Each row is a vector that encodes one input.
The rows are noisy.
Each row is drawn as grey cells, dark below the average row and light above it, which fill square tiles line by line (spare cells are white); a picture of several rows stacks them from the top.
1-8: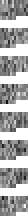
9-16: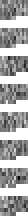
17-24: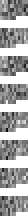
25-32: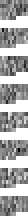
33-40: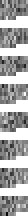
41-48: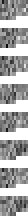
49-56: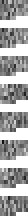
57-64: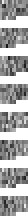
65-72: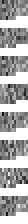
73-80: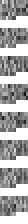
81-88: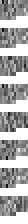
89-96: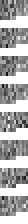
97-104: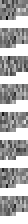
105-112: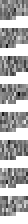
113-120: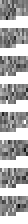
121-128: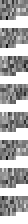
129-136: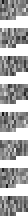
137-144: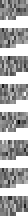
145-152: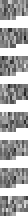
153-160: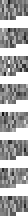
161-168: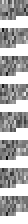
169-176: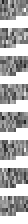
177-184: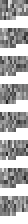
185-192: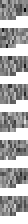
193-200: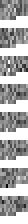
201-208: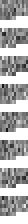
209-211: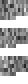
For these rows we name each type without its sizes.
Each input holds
a true/false value, together with either a point on a circle, or a fixed value.
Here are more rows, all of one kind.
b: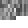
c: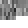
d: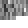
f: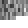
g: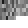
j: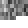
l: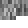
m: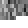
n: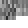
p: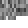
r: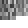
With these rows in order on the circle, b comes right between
l and r.
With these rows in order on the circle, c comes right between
d and n.
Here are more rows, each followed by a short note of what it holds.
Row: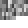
a true/false value
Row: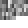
a true/false value
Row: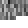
a point on a circle and a true/false value
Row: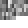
a true/false value
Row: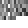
a true/false value
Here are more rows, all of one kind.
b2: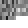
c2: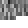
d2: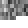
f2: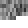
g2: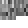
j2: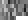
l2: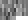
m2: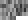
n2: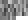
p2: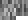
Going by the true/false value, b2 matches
l2 and n2.
